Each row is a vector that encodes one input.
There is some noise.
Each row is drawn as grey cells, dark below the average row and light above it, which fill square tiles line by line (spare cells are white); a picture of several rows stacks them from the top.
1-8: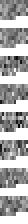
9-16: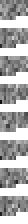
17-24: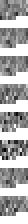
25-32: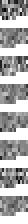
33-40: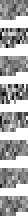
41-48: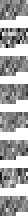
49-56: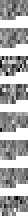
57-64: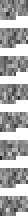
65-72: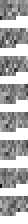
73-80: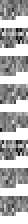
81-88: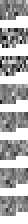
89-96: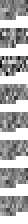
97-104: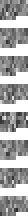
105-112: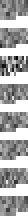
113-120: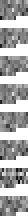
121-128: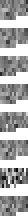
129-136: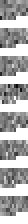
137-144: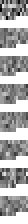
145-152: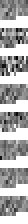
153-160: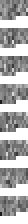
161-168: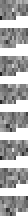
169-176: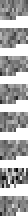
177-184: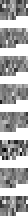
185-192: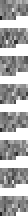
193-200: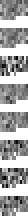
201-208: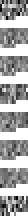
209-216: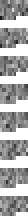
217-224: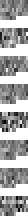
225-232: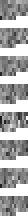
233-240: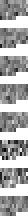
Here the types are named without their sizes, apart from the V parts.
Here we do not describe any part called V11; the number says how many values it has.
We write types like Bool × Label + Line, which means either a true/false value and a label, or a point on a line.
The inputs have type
Bool × (Circle + V11) + Line.
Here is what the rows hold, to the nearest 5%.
About 20% of them hold a point on a line. The rest hold a true/false value, together with either a point on a circle, or a value of V11.
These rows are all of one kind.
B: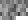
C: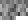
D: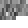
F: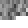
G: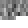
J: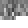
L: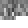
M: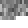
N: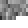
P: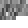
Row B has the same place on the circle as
C and N.
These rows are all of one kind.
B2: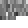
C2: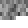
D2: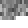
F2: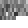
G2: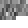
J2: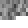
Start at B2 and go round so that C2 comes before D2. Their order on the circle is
B2, J2, C2, D2, G2, F2.
